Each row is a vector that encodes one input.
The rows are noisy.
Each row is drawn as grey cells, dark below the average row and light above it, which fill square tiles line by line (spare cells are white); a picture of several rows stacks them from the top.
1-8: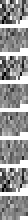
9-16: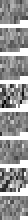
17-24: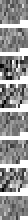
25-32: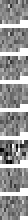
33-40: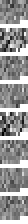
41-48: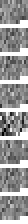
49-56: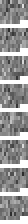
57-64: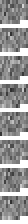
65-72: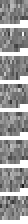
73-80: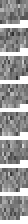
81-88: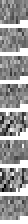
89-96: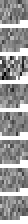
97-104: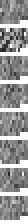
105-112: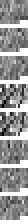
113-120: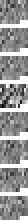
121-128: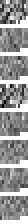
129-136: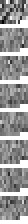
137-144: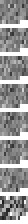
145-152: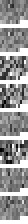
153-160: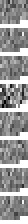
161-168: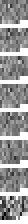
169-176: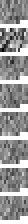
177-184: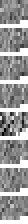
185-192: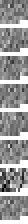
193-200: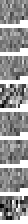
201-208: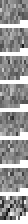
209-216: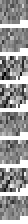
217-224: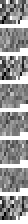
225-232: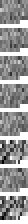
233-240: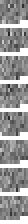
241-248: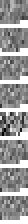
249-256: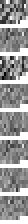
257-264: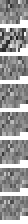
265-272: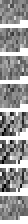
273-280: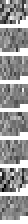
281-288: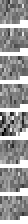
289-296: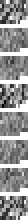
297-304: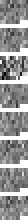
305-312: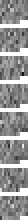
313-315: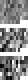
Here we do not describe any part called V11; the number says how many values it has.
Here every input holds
either a point on a 7-point line, or a list of up to two items, each a true/false value and a value of V11.
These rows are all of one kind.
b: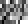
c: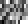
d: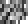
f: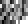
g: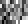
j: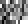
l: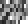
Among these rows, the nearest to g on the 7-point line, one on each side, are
f and j.
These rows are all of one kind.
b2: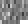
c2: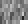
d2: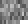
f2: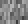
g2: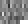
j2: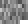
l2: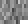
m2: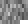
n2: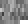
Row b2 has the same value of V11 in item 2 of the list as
c2, d2 and f2.
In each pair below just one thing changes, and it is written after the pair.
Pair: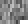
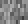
the true/false value in item 2 of the list
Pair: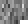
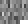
the value of V11 in item 1 of the list
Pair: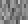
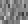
the value of V11 in item 1 of the list
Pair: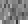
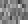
the true/false value in item 1 of the list
